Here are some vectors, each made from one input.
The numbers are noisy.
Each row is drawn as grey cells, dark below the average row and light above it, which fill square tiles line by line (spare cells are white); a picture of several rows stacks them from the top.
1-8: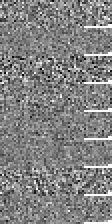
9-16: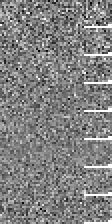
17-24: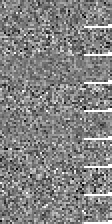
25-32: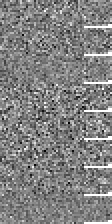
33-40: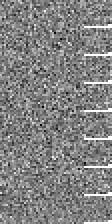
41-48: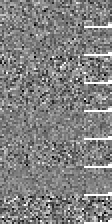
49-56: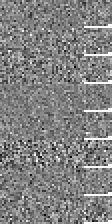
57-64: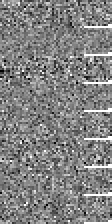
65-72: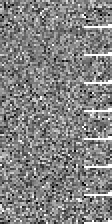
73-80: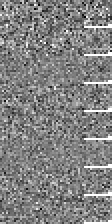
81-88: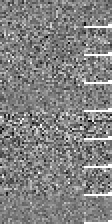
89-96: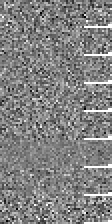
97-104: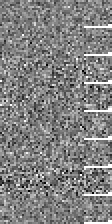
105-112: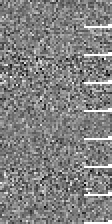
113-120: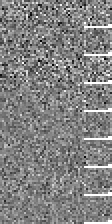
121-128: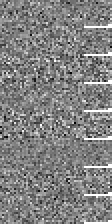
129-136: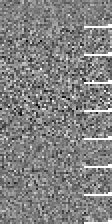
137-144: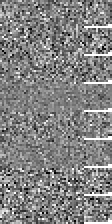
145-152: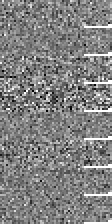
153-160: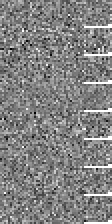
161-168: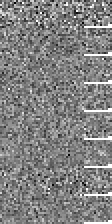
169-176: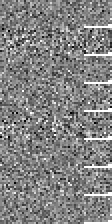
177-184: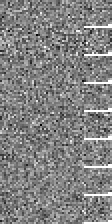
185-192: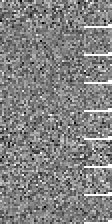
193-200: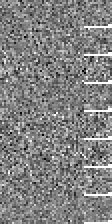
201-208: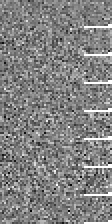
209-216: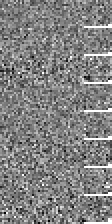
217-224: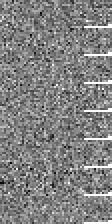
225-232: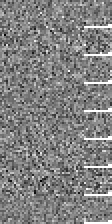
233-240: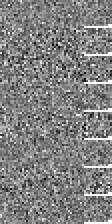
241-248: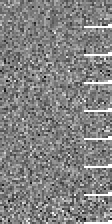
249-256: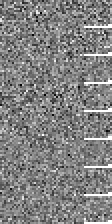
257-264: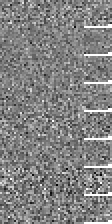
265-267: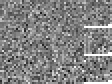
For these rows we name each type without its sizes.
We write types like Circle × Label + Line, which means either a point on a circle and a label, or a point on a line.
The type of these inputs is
Bool × (Circle + Unit) × Line.
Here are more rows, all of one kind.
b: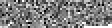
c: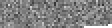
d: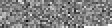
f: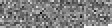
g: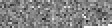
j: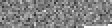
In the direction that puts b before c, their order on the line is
b, d, j, g, f, c.
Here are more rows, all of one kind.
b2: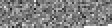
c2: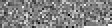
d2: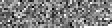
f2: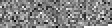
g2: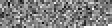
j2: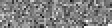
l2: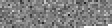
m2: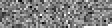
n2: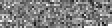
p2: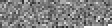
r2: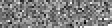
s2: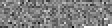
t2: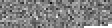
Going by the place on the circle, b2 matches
d2 and r2.
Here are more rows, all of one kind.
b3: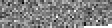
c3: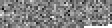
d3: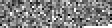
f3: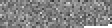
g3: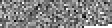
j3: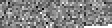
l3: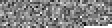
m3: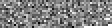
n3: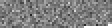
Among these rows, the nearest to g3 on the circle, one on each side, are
b3 and j3.
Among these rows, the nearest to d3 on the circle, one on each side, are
j3 and n3.
